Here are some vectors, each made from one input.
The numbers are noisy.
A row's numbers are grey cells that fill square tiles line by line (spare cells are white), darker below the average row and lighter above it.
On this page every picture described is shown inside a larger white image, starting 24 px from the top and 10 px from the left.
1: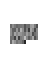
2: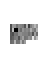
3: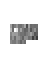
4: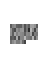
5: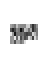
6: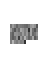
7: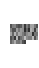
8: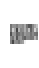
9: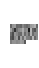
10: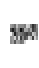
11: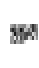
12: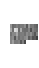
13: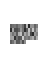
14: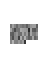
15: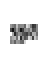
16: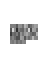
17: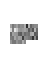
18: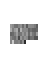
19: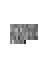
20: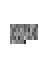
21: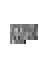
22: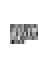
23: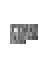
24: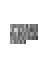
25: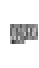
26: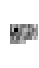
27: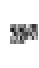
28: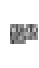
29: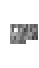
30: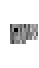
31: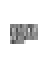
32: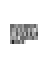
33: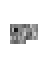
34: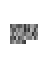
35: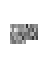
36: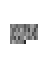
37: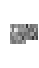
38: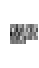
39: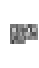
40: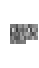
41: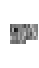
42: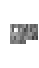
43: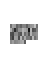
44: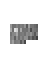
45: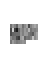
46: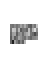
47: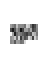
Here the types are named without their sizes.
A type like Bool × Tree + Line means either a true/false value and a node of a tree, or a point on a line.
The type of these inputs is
List(Line).
